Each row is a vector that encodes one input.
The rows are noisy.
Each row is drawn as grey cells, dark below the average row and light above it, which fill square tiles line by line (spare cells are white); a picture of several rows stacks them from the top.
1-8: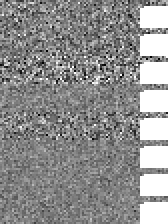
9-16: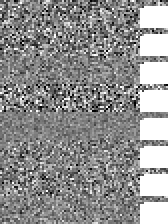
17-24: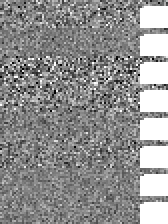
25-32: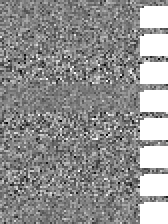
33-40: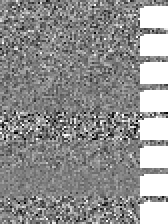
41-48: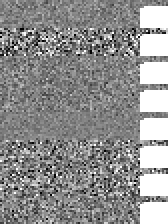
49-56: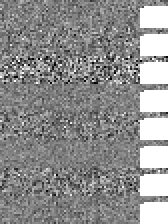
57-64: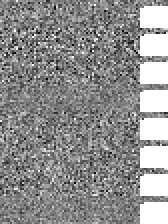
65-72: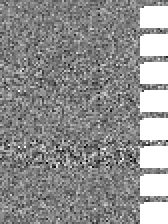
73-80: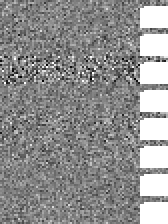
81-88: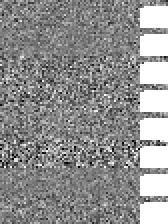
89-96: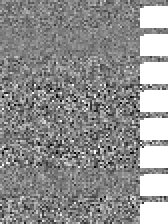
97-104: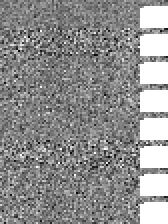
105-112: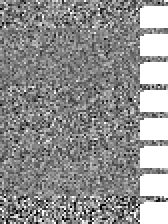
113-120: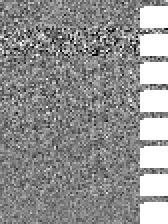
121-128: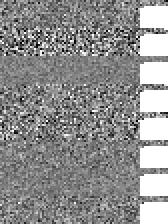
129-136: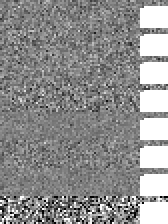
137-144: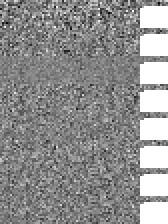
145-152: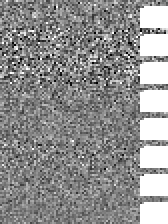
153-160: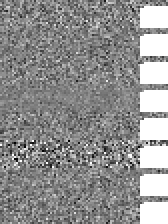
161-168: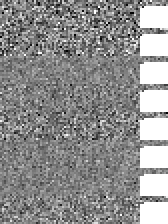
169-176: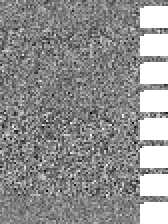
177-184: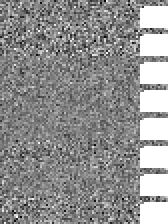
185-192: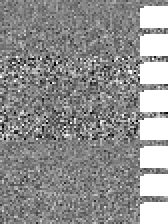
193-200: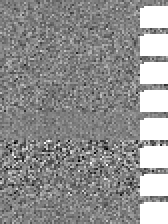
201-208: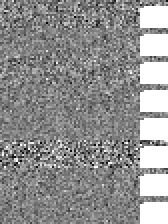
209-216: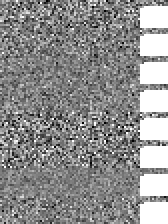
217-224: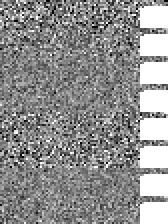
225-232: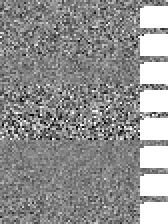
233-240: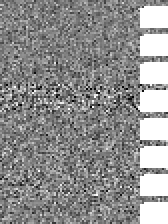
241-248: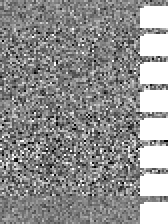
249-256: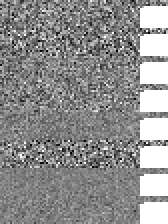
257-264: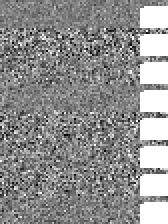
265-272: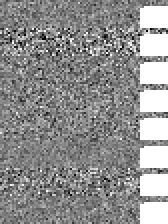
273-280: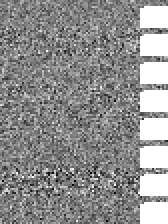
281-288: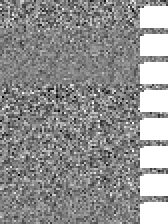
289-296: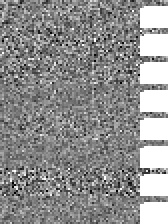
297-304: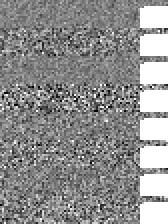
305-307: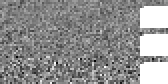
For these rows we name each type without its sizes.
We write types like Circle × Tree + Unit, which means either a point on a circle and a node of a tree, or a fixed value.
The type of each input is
(Bool × Bool × Bool × Bool × Bool × Label × Label + Unit) × Label + Line.
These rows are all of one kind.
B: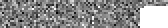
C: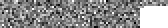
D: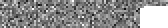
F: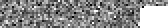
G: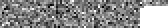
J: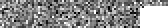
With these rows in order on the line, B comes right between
F and G.
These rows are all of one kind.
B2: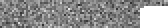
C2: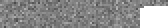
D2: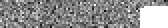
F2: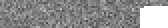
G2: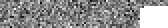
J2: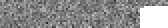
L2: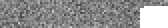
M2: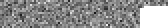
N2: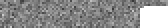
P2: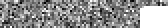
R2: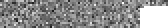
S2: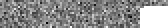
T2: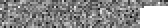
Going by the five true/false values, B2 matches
D2, J2 and R2.
